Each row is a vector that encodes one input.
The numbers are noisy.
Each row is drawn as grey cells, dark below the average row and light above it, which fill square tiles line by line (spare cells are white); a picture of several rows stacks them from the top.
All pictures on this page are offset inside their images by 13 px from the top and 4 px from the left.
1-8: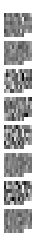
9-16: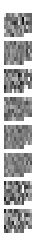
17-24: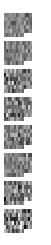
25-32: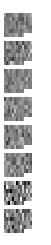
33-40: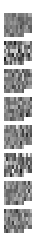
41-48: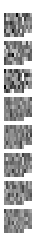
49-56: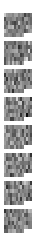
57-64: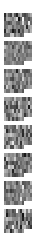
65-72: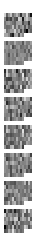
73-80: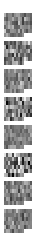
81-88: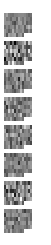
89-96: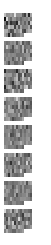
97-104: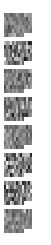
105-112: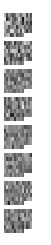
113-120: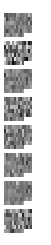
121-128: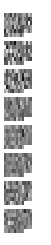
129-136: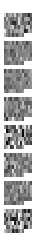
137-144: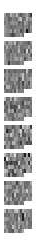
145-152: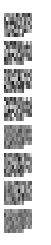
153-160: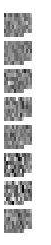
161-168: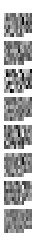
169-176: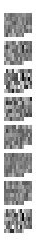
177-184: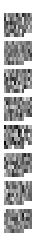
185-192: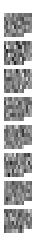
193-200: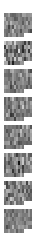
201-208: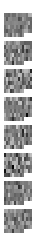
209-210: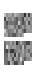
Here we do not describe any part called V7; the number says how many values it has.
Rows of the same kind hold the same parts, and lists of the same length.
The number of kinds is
3.
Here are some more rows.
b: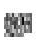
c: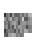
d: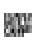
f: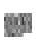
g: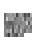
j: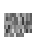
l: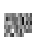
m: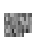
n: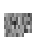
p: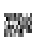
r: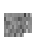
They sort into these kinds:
b, f, l, r
c, g, j, n
d, m, p

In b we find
a node of a 9-node tree and a node of an 11-node tree.
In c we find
a node of an 11-node tree and a value of V7.
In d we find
one of 8 labels.
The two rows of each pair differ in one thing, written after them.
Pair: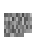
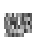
the node of the tree
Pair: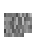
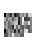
the value of V7
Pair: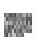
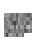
the value of V7
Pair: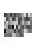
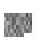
the node of the tree
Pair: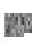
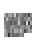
the value of V7
